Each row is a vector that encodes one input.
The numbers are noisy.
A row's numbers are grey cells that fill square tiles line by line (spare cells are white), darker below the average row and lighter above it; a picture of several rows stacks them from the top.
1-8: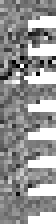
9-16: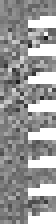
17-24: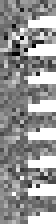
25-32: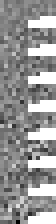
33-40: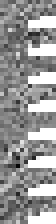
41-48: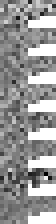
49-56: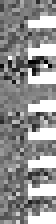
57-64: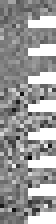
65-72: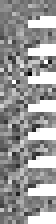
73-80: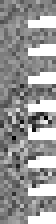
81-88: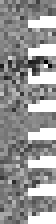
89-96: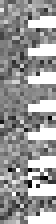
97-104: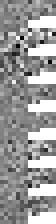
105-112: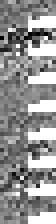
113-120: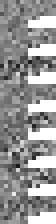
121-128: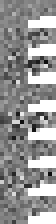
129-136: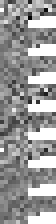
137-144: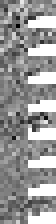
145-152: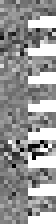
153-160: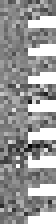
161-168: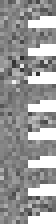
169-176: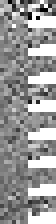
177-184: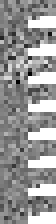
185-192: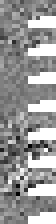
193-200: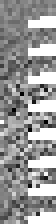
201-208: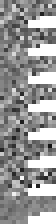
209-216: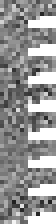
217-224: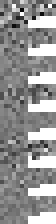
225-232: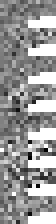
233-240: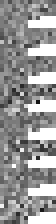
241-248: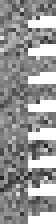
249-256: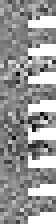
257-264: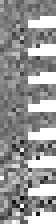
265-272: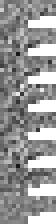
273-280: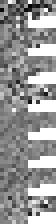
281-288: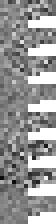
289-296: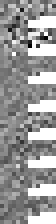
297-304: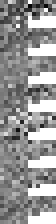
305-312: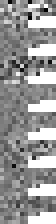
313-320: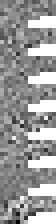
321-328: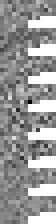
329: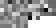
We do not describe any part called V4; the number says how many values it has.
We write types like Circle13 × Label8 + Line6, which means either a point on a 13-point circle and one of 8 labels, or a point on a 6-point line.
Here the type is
List2(Line7 + Line8) + V4 × V4 × V4 × V4.
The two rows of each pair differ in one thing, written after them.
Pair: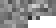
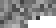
the place on the 7-point line in item 2 of the list
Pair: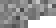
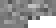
the place on the 7-point line in item 2 of the list
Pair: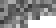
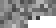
the place on the 7-point line in item 2 of the list
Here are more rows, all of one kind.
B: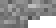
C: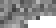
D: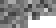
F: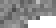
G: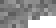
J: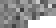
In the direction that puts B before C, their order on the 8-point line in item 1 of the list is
B, J, F, C, G, D.
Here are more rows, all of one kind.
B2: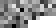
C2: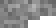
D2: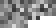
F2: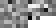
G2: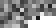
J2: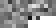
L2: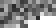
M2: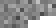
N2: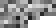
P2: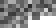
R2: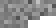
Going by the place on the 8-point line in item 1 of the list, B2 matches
G2 and L2.
